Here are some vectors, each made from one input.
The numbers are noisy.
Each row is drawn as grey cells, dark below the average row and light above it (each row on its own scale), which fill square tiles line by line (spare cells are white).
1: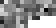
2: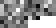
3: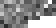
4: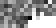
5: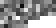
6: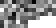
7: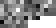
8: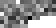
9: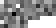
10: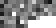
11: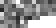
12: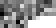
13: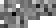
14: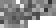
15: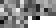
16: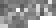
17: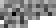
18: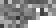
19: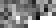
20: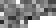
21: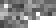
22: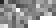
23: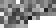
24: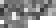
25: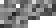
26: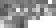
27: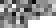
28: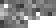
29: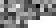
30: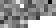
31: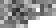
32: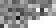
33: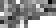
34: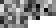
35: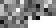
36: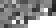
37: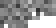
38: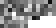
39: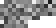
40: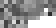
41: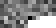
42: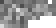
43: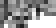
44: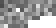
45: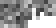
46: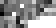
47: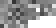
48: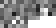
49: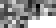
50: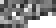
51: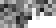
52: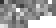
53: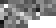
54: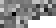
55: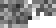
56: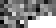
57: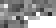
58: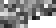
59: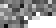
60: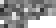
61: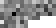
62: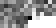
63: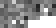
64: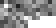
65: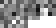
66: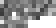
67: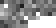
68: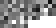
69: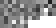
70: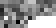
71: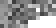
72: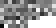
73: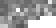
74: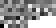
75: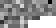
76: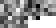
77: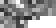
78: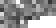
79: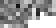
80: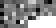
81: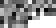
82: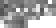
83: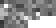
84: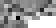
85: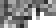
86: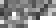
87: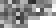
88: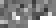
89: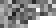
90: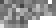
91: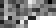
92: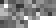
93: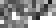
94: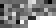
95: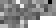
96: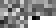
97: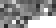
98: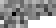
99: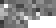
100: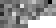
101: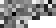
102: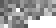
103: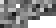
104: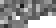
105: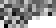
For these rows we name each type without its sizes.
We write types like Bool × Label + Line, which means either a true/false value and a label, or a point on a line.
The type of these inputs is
Label.
